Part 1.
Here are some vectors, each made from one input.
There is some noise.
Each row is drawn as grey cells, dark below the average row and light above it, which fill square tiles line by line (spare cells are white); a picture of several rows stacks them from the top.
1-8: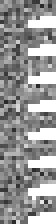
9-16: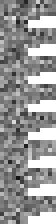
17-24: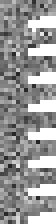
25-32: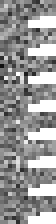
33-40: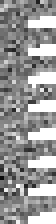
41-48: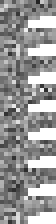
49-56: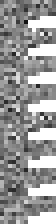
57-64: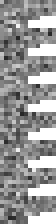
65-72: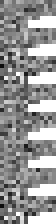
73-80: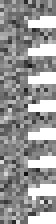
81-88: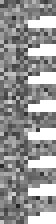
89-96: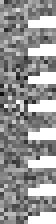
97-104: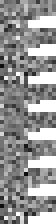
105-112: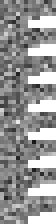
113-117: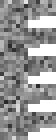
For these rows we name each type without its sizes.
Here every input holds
a list of points on a line.
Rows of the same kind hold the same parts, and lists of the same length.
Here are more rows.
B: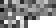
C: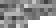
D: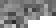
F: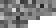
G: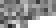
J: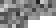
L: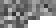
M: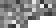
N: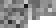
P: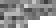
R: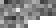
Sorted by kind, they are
B
C, G, M, P, R
D, F, J, L, N

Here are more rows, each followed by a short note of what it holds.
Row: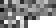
the empty list
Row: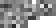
a list of one item
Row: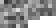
a list of one item
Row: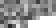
a list of one item
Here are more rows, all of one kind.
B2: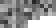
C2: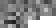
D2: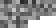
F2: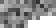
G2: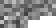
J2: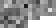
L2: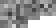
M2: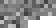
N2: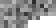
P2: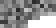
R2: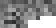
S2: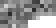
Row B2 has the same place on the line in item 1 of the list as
P2 and S2.
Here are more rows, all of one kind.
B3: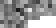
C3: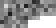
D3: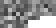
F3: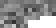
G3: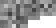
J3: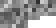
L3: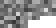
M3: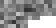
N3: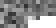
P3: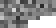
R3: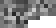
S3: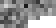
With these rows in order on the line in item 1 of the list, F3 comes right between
M3 and N3.
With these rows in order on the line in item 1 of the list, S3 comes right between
C3 and J3.
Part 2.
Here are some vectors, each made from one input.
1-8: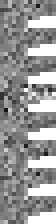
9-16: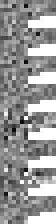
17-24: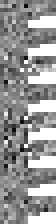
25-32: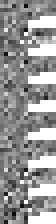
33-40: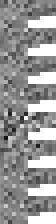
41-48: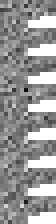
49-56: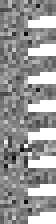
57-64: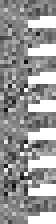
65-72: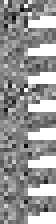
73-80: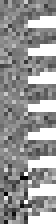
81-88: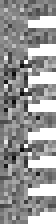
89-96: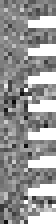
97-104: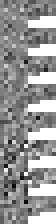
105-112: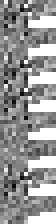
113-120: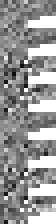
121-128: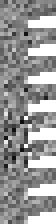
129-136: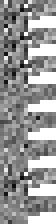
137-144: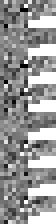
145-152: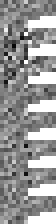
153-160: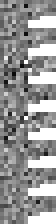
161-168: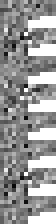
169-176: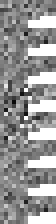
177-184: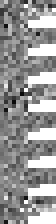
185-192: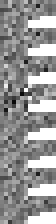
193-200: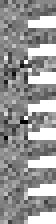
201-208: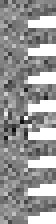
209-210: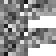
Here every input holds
either a point on a 6-point line, or a point on a 10-point line.
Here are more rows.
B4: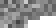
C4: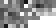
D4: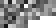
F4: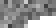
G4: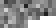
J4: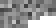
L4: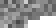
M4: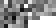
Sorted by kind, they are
B4, F4, G4, J4, L4
C4, D4, M4

